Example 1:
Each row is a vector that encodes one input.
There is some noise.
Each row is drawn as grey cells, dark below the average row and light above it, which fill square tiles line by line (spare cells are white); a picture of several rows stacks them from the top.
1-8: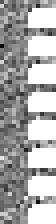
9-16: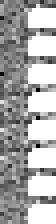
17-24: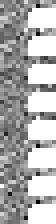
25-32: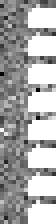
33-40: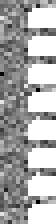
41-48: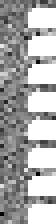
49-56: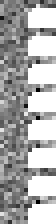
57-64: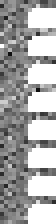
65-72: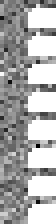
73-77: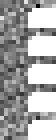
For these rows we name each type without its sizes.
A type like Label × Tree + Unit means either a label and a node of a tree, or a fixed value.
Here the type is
Bool × Label.
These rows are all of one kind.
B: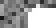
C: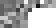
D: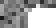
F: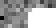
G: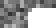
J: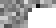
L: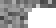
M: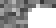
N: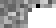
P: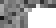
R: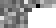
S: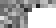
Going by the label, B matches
D and P.
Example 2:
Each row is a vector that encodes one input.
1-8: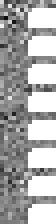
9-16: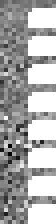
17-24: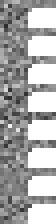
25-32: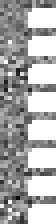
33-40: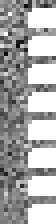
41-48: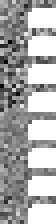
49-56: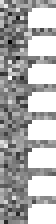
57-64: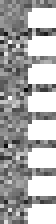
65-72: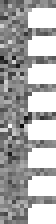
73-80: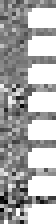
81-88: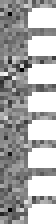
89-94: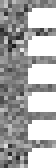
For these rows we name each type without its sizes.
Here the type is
List(Circle).
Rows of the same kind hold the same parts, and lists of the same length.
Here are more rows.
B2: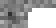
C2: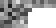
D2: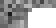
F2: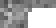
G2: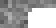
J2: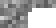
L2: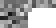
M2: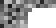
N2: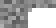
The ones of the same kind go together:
B2, D2, L2, M2
C2
F2, G2, J2, N2

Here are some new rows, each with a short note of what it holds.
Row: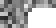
the empty list
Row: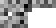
a list of one item
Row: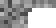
the empty list
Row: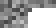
the empty list
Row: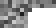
the empty list
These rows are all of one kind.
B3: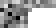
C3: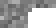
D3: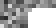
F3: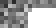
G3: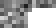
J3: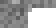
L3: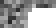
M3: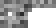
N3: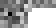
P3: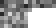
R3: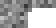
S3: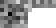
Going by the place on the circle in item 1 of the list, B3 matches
G3, L3, N3 and R3.
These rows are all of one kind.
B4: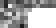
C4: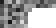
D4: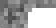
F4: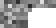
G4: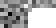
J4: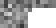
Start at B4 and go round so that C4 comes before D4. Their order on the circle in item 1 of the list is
B4, G4, F4, C4, J4, D4.
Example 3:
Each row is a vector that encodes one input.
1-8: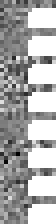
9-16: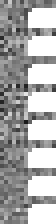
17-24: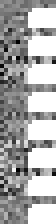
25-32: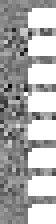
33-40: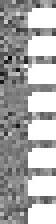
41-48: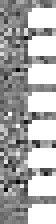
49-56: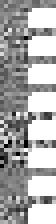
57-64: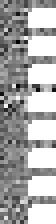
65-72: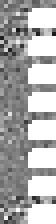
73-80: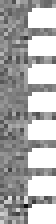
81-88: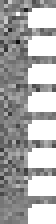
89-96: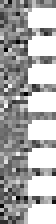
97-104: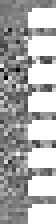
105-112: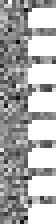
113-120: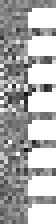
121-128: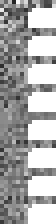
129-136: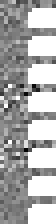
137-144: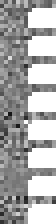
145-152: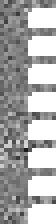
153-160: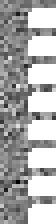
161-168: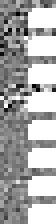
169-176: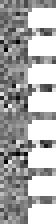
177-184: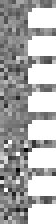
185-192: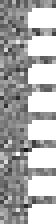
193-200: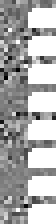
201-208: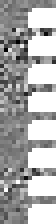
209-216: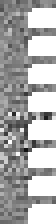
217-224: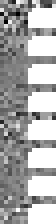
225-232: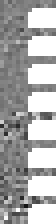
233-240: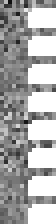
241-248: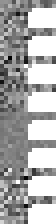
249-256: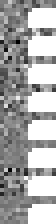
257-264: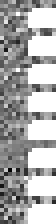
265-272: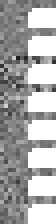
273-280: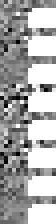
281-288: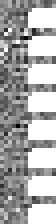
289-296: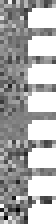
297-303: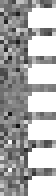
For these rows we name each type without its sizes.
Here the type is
List(Line).
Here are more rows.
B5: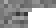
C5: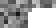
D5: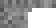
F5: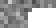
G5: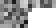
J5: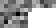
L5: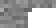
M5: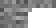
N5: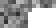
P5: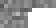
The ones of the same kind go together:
B5, F5, J5, M5
C5, D5, L5, N5, P5
G5

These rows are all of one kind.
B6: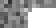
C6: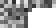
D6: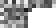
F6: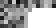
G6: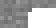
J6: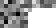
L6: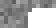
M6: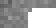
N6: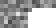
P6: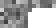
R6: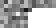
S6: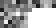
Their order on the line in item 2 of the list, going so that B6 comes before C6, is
B6, J6, D6, M6, N6, R6, F6, L6, C6, S6, P6, G6.
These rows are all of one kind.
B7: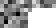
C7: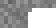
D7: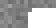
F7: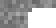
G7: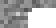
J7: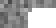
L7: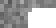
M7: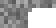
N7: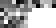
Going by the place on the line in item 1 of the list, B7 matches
G7 and J7.
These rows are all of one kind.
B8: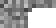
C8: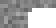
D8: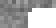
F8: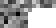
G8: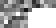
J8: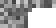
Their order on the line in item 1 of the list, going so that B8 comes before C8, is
G8, J8, B8, F8, D8, C8.
